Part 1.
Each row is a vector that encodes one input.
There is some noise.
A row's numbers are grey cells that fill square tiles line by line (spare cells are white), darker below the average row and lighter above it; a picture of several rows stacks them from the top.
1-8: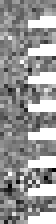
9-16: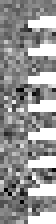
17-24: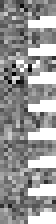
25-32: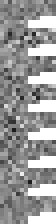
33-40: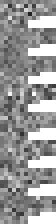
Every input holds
a point on a 5-point line.
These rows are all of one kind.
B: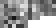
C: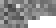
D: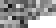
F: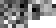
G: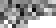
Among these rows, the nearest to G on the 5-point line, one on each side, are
B and C.
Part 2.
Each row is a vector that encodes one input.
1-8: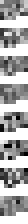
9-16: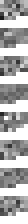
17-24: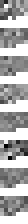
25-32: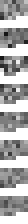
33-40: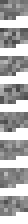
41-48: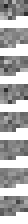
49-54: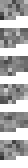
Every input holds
four true/false values.
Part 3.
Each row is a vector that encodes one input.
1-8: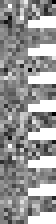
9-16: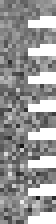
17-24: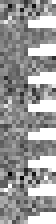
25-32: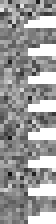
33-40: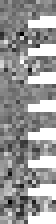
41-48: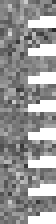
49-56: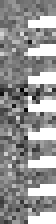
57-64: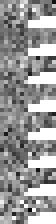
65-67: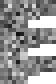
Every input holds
a point on a 7-point line.
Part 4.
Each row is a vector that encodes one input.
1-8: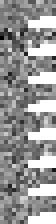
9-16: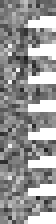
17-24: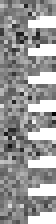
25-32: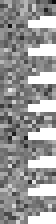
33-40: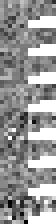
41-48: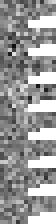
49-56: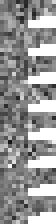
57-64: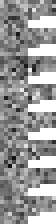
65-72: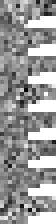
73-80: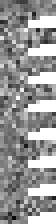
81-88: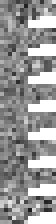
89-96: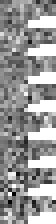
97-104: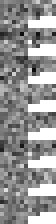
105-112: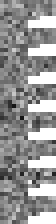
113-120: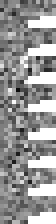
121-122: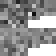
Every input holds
a point on an 18-point line.
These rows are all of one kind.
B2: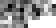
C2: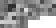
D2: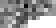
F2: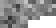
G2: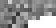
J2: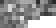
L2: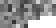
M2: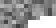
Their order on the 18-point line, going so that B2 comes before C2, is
F2, L2, G2, B2, C2, J2, M2, D2.
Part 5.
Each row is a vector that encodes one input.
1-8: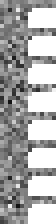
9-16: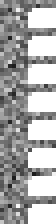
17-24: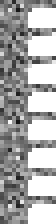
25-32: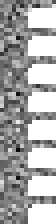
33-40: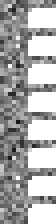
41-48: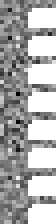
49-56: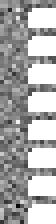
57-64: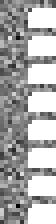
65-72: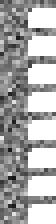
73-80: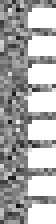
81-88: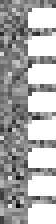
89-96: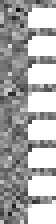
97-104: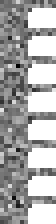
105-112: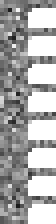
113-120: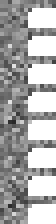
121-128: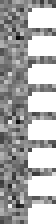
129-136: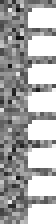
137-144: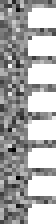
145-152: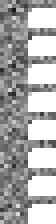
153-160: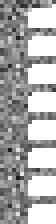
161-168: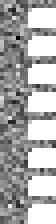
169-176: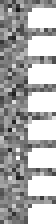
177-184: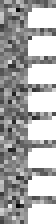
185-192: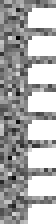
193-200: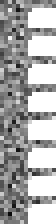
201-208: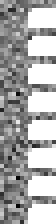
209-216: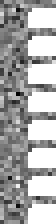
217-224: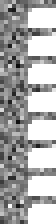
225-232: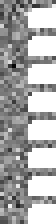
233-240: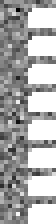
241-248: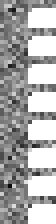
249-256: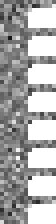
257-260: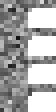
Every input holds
a point on a 7-point line.
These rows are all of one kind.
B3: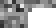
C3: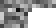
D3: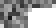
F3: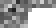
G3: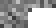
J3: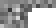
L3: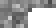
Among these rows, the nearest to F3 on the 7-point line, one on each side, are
D3 and J3.
